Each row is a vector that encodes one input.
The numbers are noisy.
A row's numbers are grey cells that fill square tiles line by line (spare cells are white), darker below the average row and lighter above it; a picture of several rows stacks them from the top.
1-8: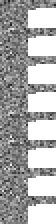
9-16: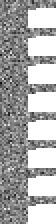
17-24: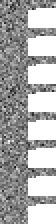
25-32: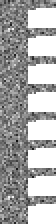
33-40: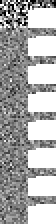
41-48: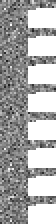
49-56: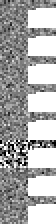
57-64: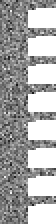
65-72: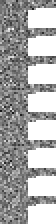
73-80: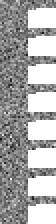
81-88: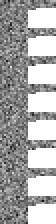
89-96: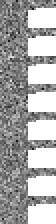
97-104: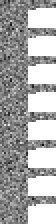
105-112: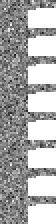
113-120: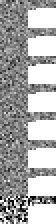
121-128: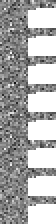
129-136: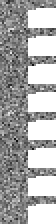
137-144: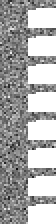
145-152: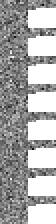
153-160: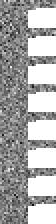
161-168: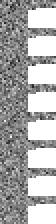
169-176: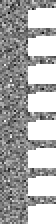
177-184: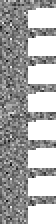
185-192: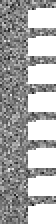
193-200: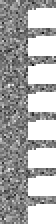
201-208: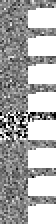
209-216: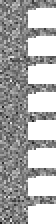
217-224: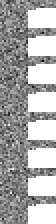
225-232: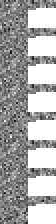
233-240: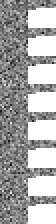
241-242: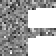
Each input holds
either a point on an 8-point circle and a true/false value, or a fixed value.
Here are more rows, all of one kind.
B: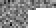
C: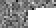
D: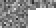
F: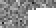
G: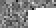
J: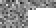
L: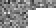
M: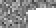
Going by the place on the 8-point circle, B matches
C and G.
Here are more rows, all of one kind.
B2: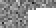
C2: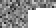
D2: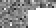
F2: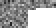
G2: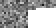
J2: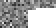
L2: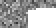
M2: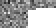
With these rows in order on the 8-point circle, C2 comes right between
D2 and M2.
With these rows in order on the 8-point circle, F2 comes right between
G2 and M2.
